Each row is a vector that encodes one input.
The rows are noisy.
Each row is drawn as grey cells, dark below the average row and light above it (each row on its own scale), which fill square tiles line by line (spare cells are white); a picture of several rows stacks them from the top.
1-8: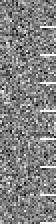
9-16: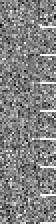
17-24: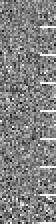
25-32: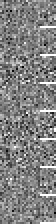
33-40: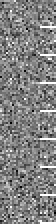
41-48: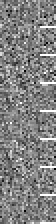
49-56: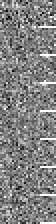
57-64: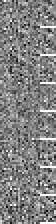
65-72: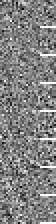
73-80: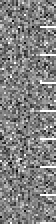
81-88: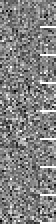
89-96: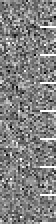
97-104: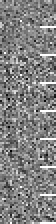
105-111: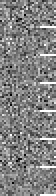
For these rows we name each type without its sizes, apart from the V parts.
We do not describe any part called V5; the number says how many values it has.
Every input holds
a list of items, each a label and a value of V5.
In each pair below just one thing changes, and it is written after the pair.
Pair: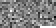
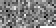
the label in item 2 of the list
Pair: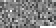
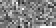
the label in item 1 of the list
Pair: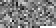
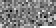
the label in item 2 of the list
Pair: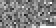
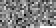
the value of V5 in item 2 of the list
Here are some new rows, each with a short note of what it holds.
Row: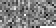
a list of two items
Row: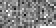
the empty list
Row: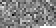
the empty list
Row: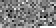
a list of two items
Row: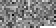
the empty list
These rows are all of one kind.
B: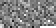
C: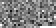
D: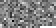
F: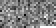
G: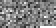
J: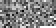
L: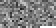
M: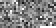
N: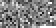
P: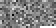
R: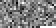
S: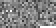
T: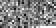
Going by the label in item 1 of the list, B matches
J, L and S.
